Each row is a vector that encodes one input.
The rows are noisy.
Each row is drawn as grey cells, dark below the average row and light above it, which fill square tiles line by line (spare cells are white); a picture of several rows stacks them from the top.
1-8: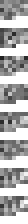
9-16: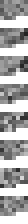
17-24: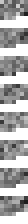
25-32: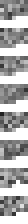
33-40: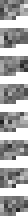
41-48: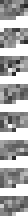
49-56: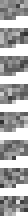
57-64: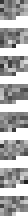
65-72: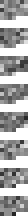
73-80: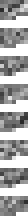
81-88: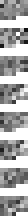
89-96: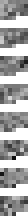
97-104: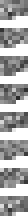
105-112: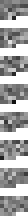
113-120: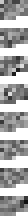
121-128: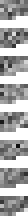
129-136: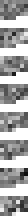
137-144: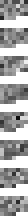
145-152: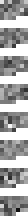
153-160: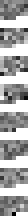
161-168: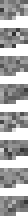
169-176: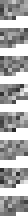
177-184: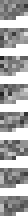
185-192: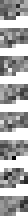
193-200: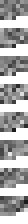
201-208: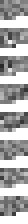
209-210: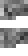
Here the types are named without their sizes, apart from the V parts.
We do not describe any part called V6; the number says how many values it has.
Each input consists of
a point on a line, together with either a label, or a true/false value and a value of V6.
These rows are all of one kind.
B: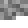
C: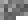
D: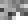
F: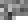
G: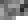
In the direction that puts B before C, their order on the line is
D, B, C, G, F.
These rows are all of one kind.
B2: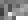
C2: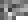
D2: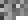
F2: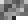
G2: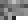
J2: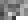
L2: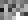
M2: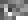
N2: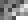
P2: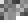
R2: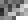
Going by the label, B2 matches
F2, P2 and R2.
